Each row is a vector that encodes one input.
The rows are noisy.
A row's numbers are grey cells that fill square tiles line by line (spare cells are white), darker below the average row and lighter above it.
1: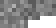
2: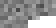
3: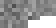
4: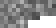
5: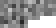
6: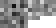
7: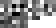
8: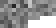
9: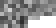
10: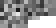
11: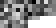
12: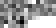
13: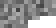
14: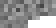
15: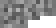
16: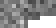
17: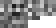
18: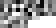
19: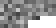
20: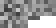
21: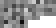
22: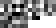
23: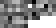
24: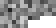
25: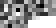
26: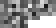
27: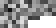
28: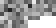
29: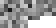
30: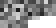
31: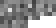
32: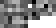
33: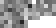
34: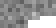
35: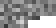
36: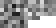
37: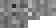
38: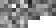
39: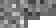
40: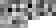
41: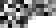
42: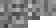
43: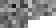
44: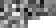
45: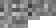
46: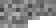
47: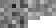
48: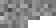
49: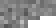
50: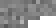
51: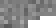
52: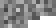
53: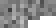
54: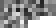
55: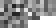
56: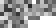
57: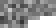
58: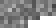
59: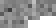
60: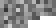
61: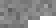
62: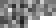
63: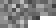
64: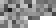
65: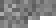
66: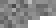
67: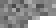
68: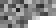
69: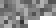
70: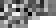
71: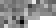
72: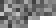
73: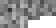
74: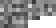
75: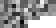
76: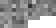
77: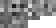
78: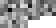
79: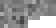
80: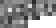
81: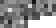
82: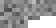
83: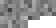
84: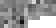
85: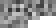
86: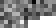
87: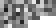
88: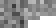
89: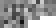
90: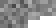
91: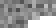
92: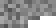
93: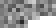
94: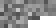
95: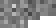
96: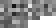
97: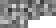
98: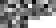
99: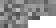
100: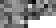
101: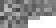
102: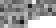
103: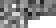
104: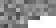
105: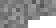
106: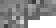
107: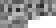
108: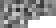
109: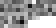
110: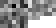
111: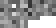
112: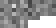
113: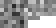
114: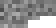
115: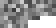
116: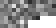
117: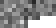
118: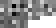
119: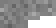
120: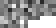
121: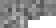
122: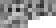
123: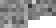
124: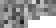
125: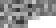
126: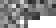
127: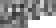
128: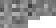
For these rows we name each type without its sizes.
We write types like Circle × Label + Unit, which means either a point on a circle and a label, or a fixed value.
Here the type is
List(Bool × Line).
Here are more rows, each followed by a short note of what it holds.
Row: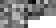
the empty list
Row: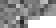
the empty list
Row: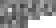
a list of one item
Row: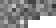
a list of one item
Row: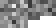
a list of one item
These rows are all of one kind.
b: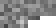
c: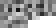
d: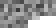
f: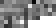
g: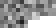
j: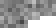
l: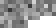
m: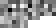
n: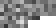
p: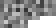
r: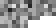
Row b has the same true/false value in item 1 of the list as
c and n.
